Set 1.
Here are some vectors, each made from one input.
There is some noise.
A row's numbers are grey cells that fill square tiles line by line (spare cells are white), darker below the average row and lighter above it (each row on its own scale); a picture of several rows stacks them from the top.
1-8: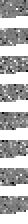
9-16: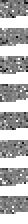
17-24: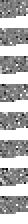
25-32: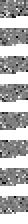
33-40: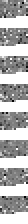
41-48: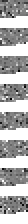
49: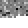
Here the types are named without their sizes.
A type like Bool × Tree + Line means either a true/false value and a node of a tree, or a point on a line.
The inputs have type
Line.
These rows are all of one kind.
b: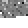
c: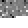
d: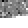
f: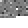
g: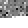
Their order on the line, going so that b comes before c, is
g, b, f, c, d.
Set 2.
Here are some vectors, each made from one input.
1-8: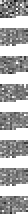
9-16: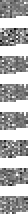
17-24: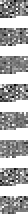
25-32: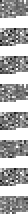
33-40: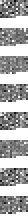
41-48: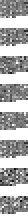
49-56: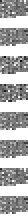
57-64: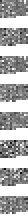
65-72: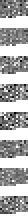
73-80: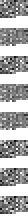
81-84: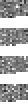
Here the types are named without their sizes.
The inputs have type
Bool × Bool × Bool.
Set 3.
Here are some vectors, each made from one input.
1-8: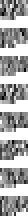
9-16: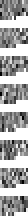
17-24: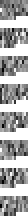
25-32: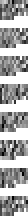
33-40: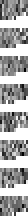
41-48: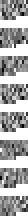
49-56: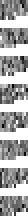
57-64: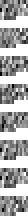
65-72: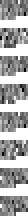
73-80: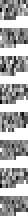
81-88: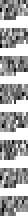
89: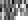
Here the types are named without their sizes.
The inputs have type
Line.
